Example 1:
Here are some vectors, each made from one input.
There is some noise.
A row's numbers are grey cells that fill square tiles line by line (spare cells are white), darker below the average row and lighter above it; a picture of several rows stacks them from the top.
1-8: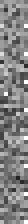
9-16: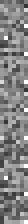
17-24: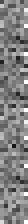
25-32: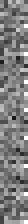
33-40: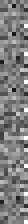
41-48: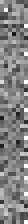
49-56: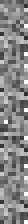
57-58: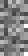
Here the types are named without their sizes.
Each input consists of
a node of a tree.
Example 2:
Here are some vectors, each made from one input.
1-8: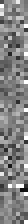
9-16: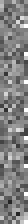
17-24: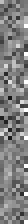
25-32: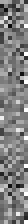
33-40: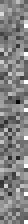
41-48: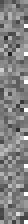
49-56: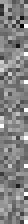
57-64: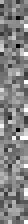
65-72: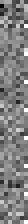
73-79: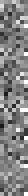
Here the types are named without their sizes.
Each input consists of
three true/false values.
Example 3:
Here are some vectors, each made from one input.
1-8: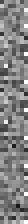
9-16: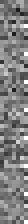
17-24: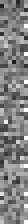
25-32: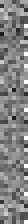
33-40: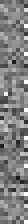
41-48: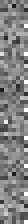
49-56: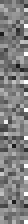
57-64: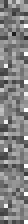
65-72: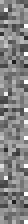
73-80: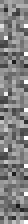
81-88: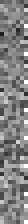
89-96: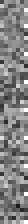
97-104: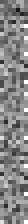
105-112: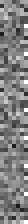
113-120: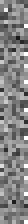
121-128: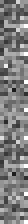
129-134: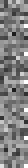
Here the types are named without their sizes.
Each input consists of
a node of a tree.
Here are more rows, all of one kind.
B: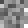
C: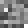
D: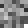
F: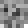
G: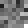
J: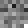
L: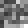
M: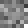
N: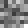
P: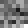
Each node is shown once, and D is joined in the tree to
G.
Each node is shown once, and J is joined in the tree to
F and G.
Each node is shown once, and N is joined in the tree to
F and P.
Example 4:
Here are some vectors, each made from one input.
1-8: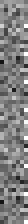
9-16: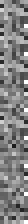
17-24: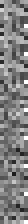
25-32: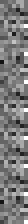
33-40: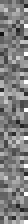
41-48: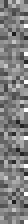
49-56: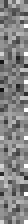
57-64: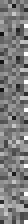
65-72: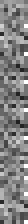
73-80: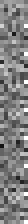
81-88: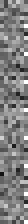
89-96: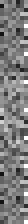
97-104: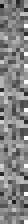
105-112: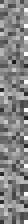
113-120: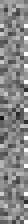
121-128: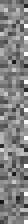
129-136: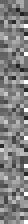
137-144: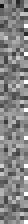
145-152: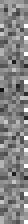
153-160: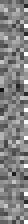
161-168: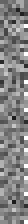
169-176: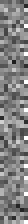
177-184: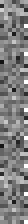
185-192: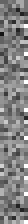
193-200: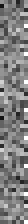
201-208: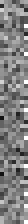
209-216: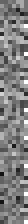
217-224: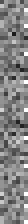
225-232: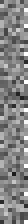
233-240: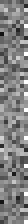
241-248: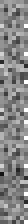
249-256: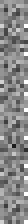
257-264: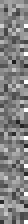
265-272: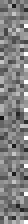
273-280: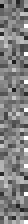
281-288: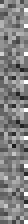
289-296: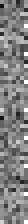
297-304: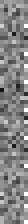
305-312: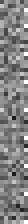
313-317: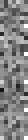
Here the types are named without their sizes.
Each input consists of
a node of a tree.
